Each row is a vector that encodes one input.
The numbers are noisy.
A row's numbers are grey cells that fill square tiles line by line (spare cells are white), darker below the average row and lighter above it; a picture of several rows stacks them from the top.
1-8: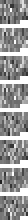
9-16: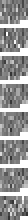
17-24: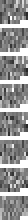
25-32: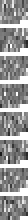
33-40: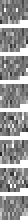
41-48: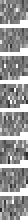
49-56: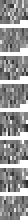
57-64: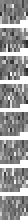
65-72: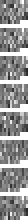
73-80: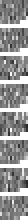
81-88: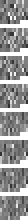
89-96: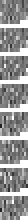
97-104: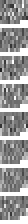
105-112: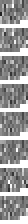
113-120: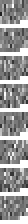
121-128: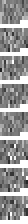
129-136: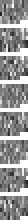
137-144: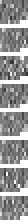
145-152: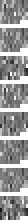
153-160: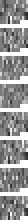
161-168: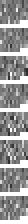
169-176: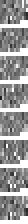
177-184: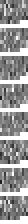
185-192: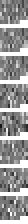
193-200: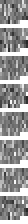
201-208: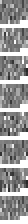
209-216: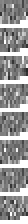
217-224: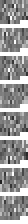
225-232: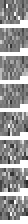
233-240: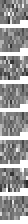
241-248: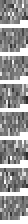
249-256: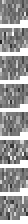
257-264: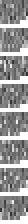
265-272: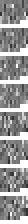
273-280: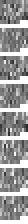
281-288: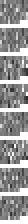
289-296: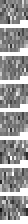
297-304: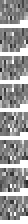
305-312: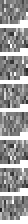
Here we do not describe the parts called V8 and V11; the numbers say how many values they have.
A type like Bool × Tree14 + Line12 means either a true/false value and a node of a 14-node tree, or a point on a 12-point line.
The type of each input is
Line6 × V8 × V11 + List3(Line4).
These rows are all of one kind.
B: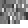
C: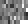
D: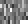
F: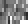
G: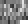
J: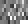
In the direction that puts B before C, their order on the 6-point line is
F, B, J, C, G, D.
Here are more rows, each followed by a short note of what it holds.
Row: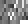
a point on a 6-point line, a value of V8 and a value of V11
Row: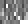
the empty list
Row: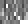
the empty list
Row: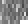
a list of two items
